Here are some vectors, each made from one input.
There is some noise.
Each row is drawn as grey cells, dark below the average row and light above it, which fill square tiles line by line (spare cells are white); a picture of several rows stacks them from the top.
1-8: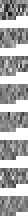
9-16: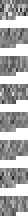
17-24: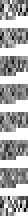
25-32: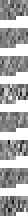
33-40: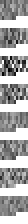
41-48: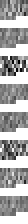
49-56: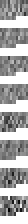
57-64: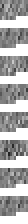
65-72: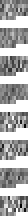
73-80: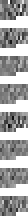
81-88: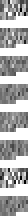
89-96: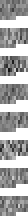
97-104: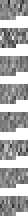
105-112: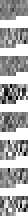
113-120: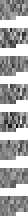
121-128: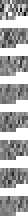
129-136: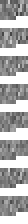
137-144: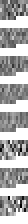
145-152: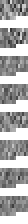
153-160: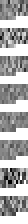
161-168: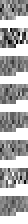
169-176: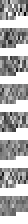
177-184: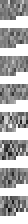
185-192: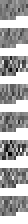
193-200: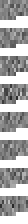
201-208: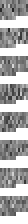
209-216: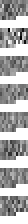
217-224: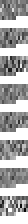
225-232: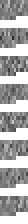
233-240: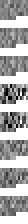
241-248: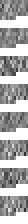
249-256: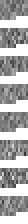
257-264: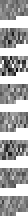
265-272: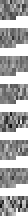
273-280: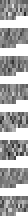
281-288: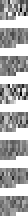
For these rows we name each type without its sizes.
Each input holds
four true/false values.
